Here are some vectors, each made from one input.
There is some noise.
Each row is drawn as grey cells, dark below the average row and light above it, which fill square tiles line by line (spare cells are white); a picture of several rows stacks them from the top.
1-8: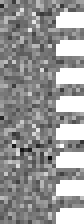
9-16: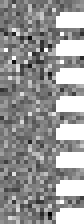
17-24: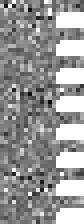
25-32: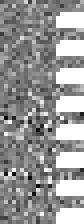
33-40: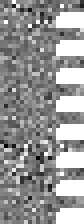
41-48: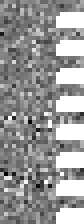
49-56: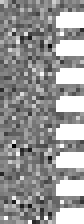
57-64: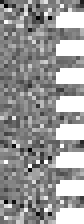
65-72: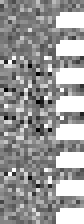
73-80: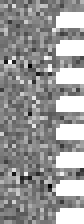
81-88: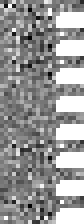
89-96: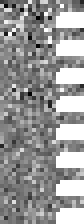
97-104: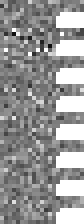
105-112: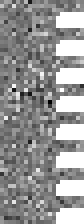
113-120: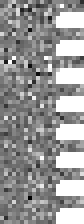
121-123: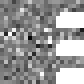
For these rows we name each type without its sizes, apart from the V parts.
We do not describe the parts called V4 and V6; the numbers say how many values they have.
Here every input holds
either a point on a line, a true/false value and a value of V6, or a value of V4.
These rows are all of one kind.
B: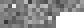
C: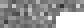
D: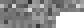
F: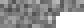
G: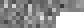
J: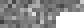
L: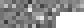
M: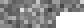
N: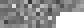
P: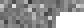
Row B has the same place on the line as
D, N and P.
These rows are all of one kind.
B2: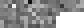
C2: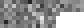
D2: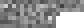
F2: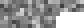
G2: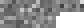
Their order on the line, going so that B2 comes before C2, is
F2, G2, D2, B2, C2.
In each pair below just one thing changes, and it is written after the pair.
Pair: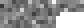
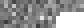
the place on the line
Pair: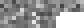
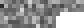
the true/false value
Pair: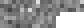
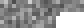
the true/false value
